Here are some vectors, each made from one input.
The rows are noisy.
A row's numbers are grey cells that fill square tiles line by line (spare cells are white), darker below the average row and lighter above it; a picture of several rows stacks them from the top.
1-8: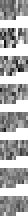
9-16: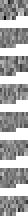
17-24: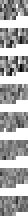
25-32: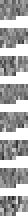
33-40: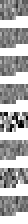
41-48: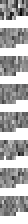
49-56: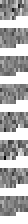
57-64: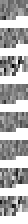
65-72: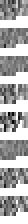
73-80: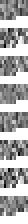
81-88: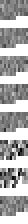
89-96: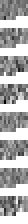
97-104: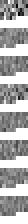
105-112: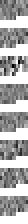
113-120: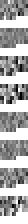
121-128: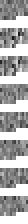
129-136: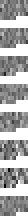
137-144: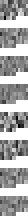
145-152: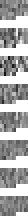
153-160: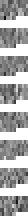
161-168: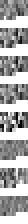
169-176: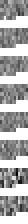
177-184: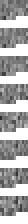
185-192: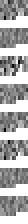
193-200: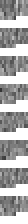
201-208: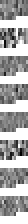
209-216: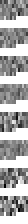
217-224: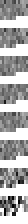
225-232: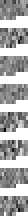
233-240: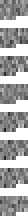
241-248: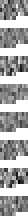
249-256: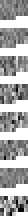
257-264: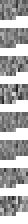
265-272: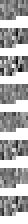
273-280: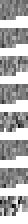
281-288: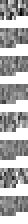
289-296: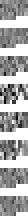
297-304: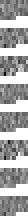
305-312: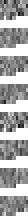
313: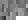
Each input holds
either a point on an 11-point line, or a point on a 13-point line.
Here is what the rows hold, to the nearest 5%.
About 45% of them hold a point on an 11-point line. The rest hold a point on a 13-point line.
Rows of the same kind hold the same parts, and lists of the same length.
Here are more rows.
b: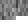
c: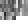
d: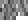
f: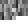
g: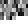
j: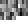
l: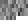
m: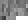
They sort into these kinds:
b, d, f, j, m
c, g, l

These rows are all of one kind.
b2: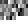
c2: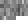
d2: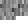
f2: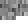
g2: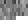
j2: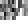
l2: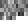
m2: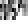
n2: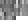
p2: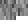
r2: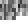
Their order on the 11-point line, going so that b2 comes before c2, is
b2, p2, n2, g2, j2, c2, d2, f2, l2, m2, r2.
